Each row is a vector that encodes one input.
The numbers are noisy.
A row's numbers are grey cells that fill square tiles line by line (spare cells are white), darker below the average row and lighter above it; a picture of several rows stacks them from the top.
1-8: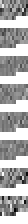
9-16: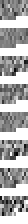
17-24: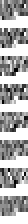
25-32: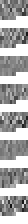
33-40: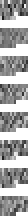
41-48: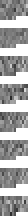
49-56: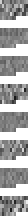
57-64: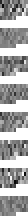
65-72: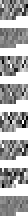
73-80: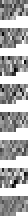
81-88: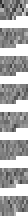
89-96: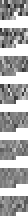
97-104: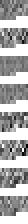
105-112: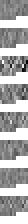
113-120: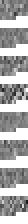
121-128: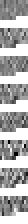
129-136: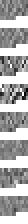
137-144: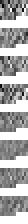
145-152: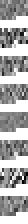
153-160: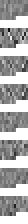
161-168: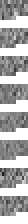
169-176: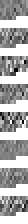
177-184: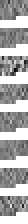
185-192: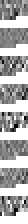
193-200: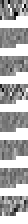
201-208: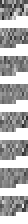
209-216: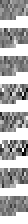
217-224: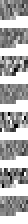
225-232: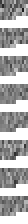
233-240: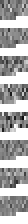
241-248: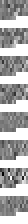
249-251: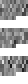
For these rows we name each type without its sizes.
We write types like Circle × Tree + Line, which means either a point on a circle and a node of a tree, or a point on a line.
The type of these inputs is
Label × List(Line).
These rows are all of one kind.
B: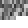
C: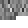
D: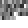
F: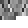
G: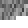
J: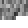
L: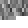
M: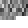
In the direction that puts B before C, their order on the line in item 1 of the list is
D, B, F, J, M, G, L, C.
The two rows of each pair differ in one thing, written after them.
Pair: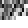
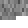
the place on the line in item 2 of the list
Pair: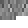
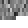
the label
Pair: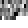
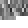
the place on the line in item 2 of the list
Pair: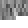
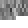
the place on the line in item 1 of the list
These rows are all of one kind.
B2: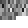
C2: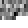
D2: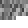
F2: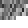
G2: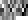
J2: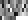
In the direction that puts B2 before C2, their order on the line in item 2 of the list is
J2, G2, B2, C2, F2, D2.
